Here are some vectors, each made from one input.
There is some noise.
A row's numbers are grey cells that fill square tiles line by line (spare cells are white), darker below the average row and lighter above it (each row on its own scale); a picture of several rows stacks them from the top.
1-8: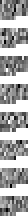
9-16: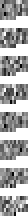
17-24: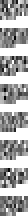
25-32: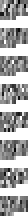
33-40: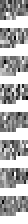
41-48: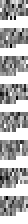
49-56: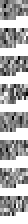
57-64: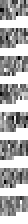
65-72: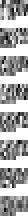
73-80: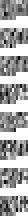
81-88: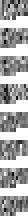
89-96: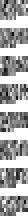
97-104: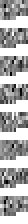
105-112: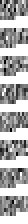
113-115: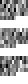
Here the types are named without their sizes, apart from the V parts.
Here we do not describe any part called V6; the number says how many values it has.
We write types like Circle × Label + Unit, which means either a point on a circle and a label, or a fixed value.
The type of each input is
(Bool × Bool × Bool × Bool + Unit) × V6 + Line.
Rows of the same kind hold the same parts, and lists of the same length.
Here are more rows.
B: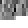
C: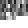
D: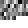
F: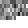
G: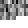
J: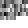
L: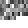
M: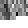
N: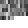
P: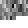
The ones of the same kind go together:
B, C, N
D, F, J, L, P
G, M

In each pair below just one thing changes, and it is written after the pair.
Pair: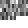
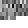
the value of V6
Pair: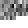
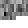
the value of V6
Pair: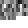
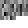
the value of V6
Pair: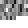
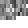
one of the four true/false values
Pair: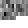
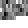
one of the four true/false values
